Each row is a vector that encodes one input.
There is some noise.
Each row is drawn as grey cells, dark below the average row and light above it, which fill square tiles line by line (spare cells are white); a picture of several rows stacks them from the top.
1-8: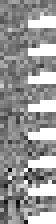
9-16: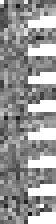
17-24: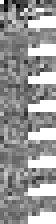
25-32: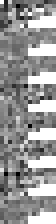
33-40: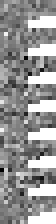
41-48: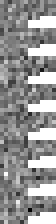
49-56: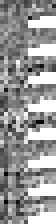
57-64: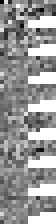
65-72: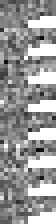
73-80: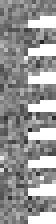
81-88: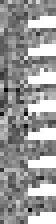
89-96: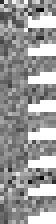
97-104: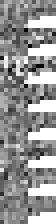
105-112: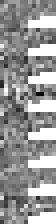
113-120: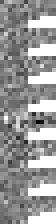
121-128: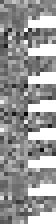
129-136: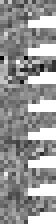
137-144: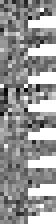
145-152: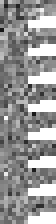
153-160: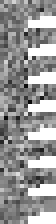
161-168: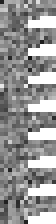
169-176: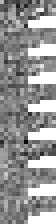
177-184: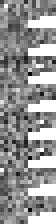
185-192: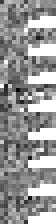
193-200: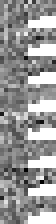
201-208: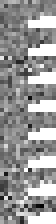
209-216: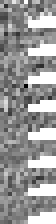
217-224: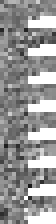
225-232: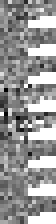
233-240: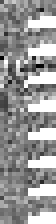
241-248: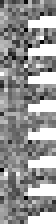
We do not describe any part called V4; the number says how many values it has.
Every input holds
either a node of a 7-node tree, or a true/false value and a value of V4.
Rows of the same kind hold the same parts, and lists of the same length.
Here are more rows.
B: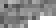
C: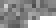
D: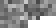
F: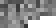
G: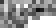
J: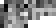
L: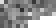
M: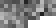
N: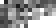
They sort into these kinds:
B, C, G, L, N
D, F, J, M

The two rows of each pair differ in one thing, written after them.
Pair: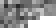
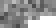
the value of V4
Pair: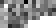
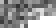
the value of V4
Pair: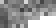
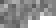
the true/false value
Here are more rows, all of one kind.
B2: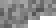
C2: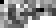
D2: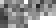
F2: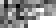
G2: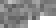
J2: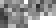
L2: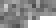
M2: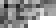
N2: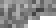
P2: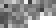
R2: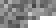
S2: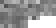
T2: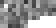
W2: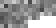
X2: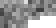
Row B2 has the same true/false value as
D2, J2, N2 and X2.
